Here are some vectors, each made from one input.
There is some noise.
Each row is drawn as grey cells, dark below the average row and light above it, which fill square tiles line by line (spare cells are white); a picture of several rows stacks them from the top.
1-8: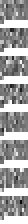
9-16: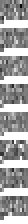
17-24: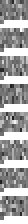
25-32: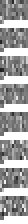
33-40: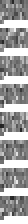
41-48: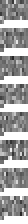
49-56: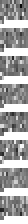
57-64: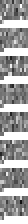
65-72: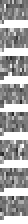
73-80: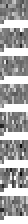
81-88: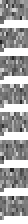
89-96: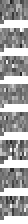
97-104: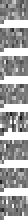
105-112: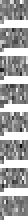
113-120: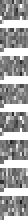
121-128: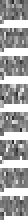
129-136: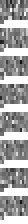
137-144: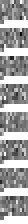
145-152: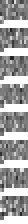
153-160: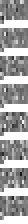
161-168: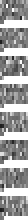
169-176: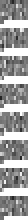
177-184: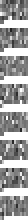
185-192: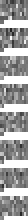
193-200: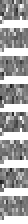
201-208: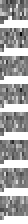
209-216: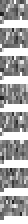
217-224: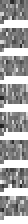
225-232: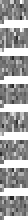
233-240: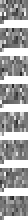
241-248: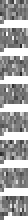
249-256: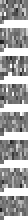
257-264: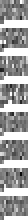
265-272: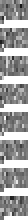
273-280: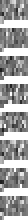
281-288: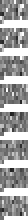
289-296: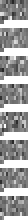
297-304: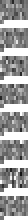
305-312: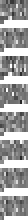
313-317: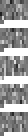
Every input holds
a point on a 17-point line and a node of an 18-node tree.
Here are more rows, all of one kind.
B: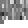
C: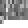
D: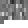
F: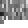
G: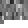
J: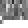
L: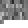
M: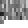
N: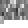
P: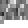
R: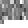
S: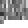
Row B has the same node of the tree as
M, R and S.
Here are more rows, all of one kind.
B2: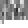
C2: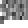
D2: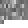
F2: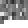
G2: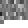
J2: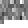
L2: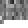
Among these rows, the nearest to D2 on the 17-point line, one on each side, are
B2 and G2.
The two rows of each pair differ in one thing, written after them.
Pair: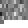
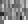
the node of the tree
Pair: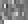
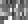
the place on the 17-point line
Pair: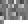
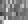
the node of the tree
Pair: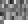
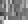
the node of the tree
